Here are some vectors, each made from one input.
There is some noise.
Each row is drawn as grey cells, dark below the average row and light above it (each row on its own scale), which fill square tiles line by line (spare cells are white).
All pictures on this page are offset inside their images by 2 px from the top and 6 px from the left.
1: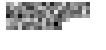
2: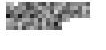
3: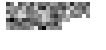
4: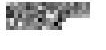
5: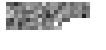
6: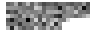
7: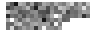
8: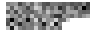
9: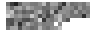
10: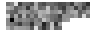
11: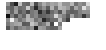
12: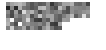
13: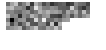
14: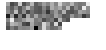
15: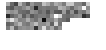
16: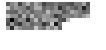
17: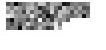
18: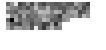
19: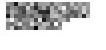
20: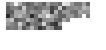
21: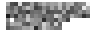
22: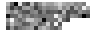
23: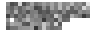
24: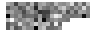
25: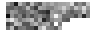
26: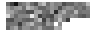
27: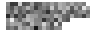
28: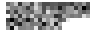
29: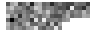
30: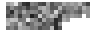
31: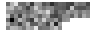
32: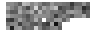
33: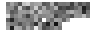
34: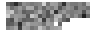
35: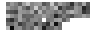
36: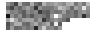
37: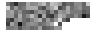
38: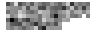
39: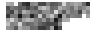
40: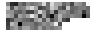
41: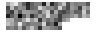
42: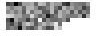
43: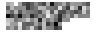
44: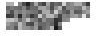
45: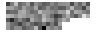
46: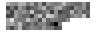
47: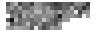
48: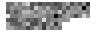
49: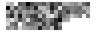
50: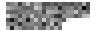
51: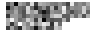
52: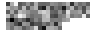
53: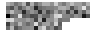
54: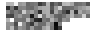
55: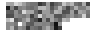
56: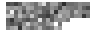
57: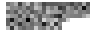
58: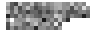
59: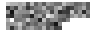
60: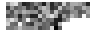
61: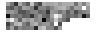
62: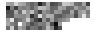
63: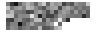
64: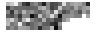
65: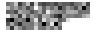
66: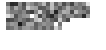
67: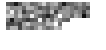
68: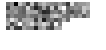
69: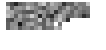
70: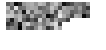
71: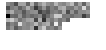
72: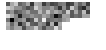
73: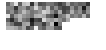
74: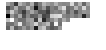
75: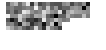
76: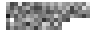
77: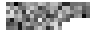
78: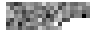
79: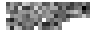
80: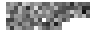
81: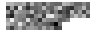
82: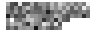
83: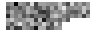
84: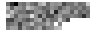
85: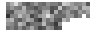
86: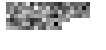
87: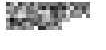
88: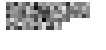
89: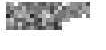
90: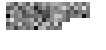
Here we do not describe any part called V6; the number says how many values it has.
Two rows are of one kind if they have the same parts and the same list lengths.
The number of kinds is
2.
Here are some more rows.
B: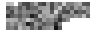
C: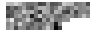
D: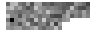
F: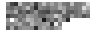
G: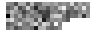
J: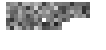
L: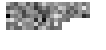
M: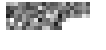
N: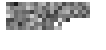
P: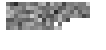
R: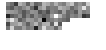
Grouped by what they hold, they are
B, C, D, J, M
F, G, L, N, P, R

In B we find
a true/false value and a value of V6.
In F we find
a point on a 5-point line and a true/false value.
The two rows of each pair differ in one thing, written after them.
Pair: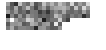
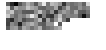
the true/false value
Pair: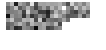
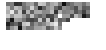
the true/false value
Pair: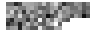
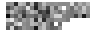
the true/false value
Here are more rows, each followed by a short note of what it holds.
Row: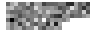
a true/false value and a value of V6
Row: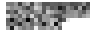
a true/false value and a value of V6
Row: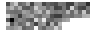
a true/false value and a value of V6
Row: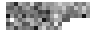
a point on a 5-point line and a true/false value
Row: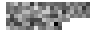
a true/false value and a value of V6
